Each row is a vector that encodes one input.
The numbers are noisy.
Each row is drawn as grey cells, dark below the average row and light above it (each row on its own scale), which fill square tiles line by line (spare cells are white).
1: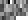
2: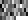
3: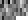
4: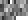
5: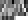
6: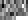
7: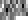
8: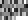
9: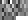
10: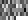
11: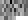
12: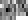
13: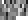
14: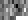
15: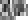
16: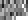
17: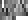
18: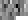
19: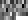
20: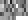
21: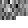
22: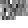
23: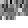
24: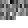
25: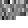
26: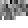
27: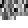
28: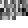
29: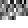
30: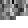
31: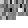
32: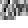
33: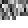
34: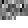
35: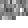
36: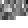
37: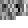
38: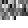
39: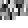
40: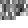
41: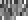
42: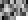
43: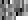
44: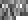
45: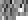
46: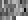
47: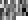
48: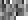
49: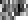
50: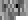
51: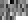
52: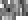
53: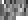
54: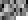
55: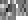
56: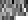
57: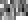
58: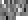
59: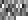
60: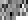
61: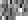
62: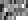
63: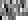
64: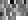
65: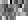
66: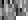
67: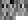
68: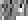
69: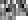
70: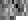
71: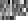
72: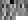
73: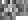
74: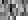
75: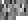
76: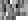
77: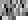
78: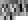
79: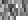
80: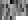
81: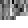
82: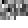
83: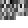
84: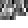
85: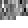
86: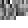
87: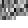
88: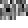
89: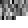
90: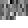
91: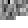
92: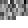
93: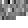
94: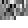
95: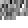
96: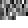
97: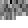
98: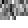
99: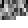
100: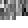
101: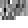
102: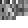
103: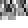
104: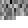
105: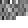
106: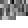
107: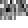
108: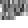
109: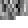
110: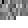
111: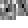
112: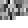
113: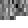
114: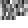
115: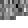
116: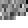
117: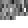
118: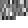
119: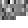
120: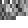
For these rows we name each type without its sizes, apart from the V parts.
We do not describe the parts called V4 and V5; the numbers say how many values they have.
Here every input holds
a true/false value and a value of V4, together with either a point on a line, or a value of V5.
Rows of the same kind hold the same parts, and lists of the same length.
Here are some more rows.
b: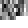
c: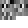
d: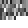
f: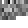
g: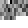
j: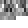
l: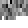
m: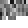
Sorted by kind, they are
b, c, f, g, l
d, j, m

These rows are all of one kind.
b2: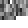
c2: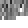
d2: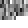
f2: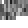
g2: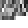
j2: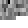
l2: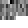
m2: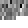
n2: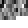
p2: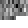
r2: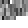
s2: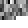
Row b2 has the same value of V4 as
f2 and s2.
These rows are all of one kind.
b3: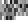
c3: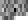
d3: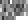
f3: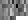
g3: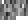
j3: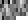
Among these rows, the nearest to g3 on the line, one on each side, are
b3 and c3.
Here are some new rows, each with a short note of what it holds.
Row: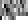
a true/false value, a value of V4 and a value of V5
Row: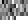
a true/false value, a value of V4 and a value of V5
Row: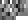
a point on a line, a true/false value and a value of V4
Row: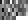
a point on a line, a true/false value and a value of V4
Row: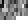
a point on a line, a true/false value and a value of V4
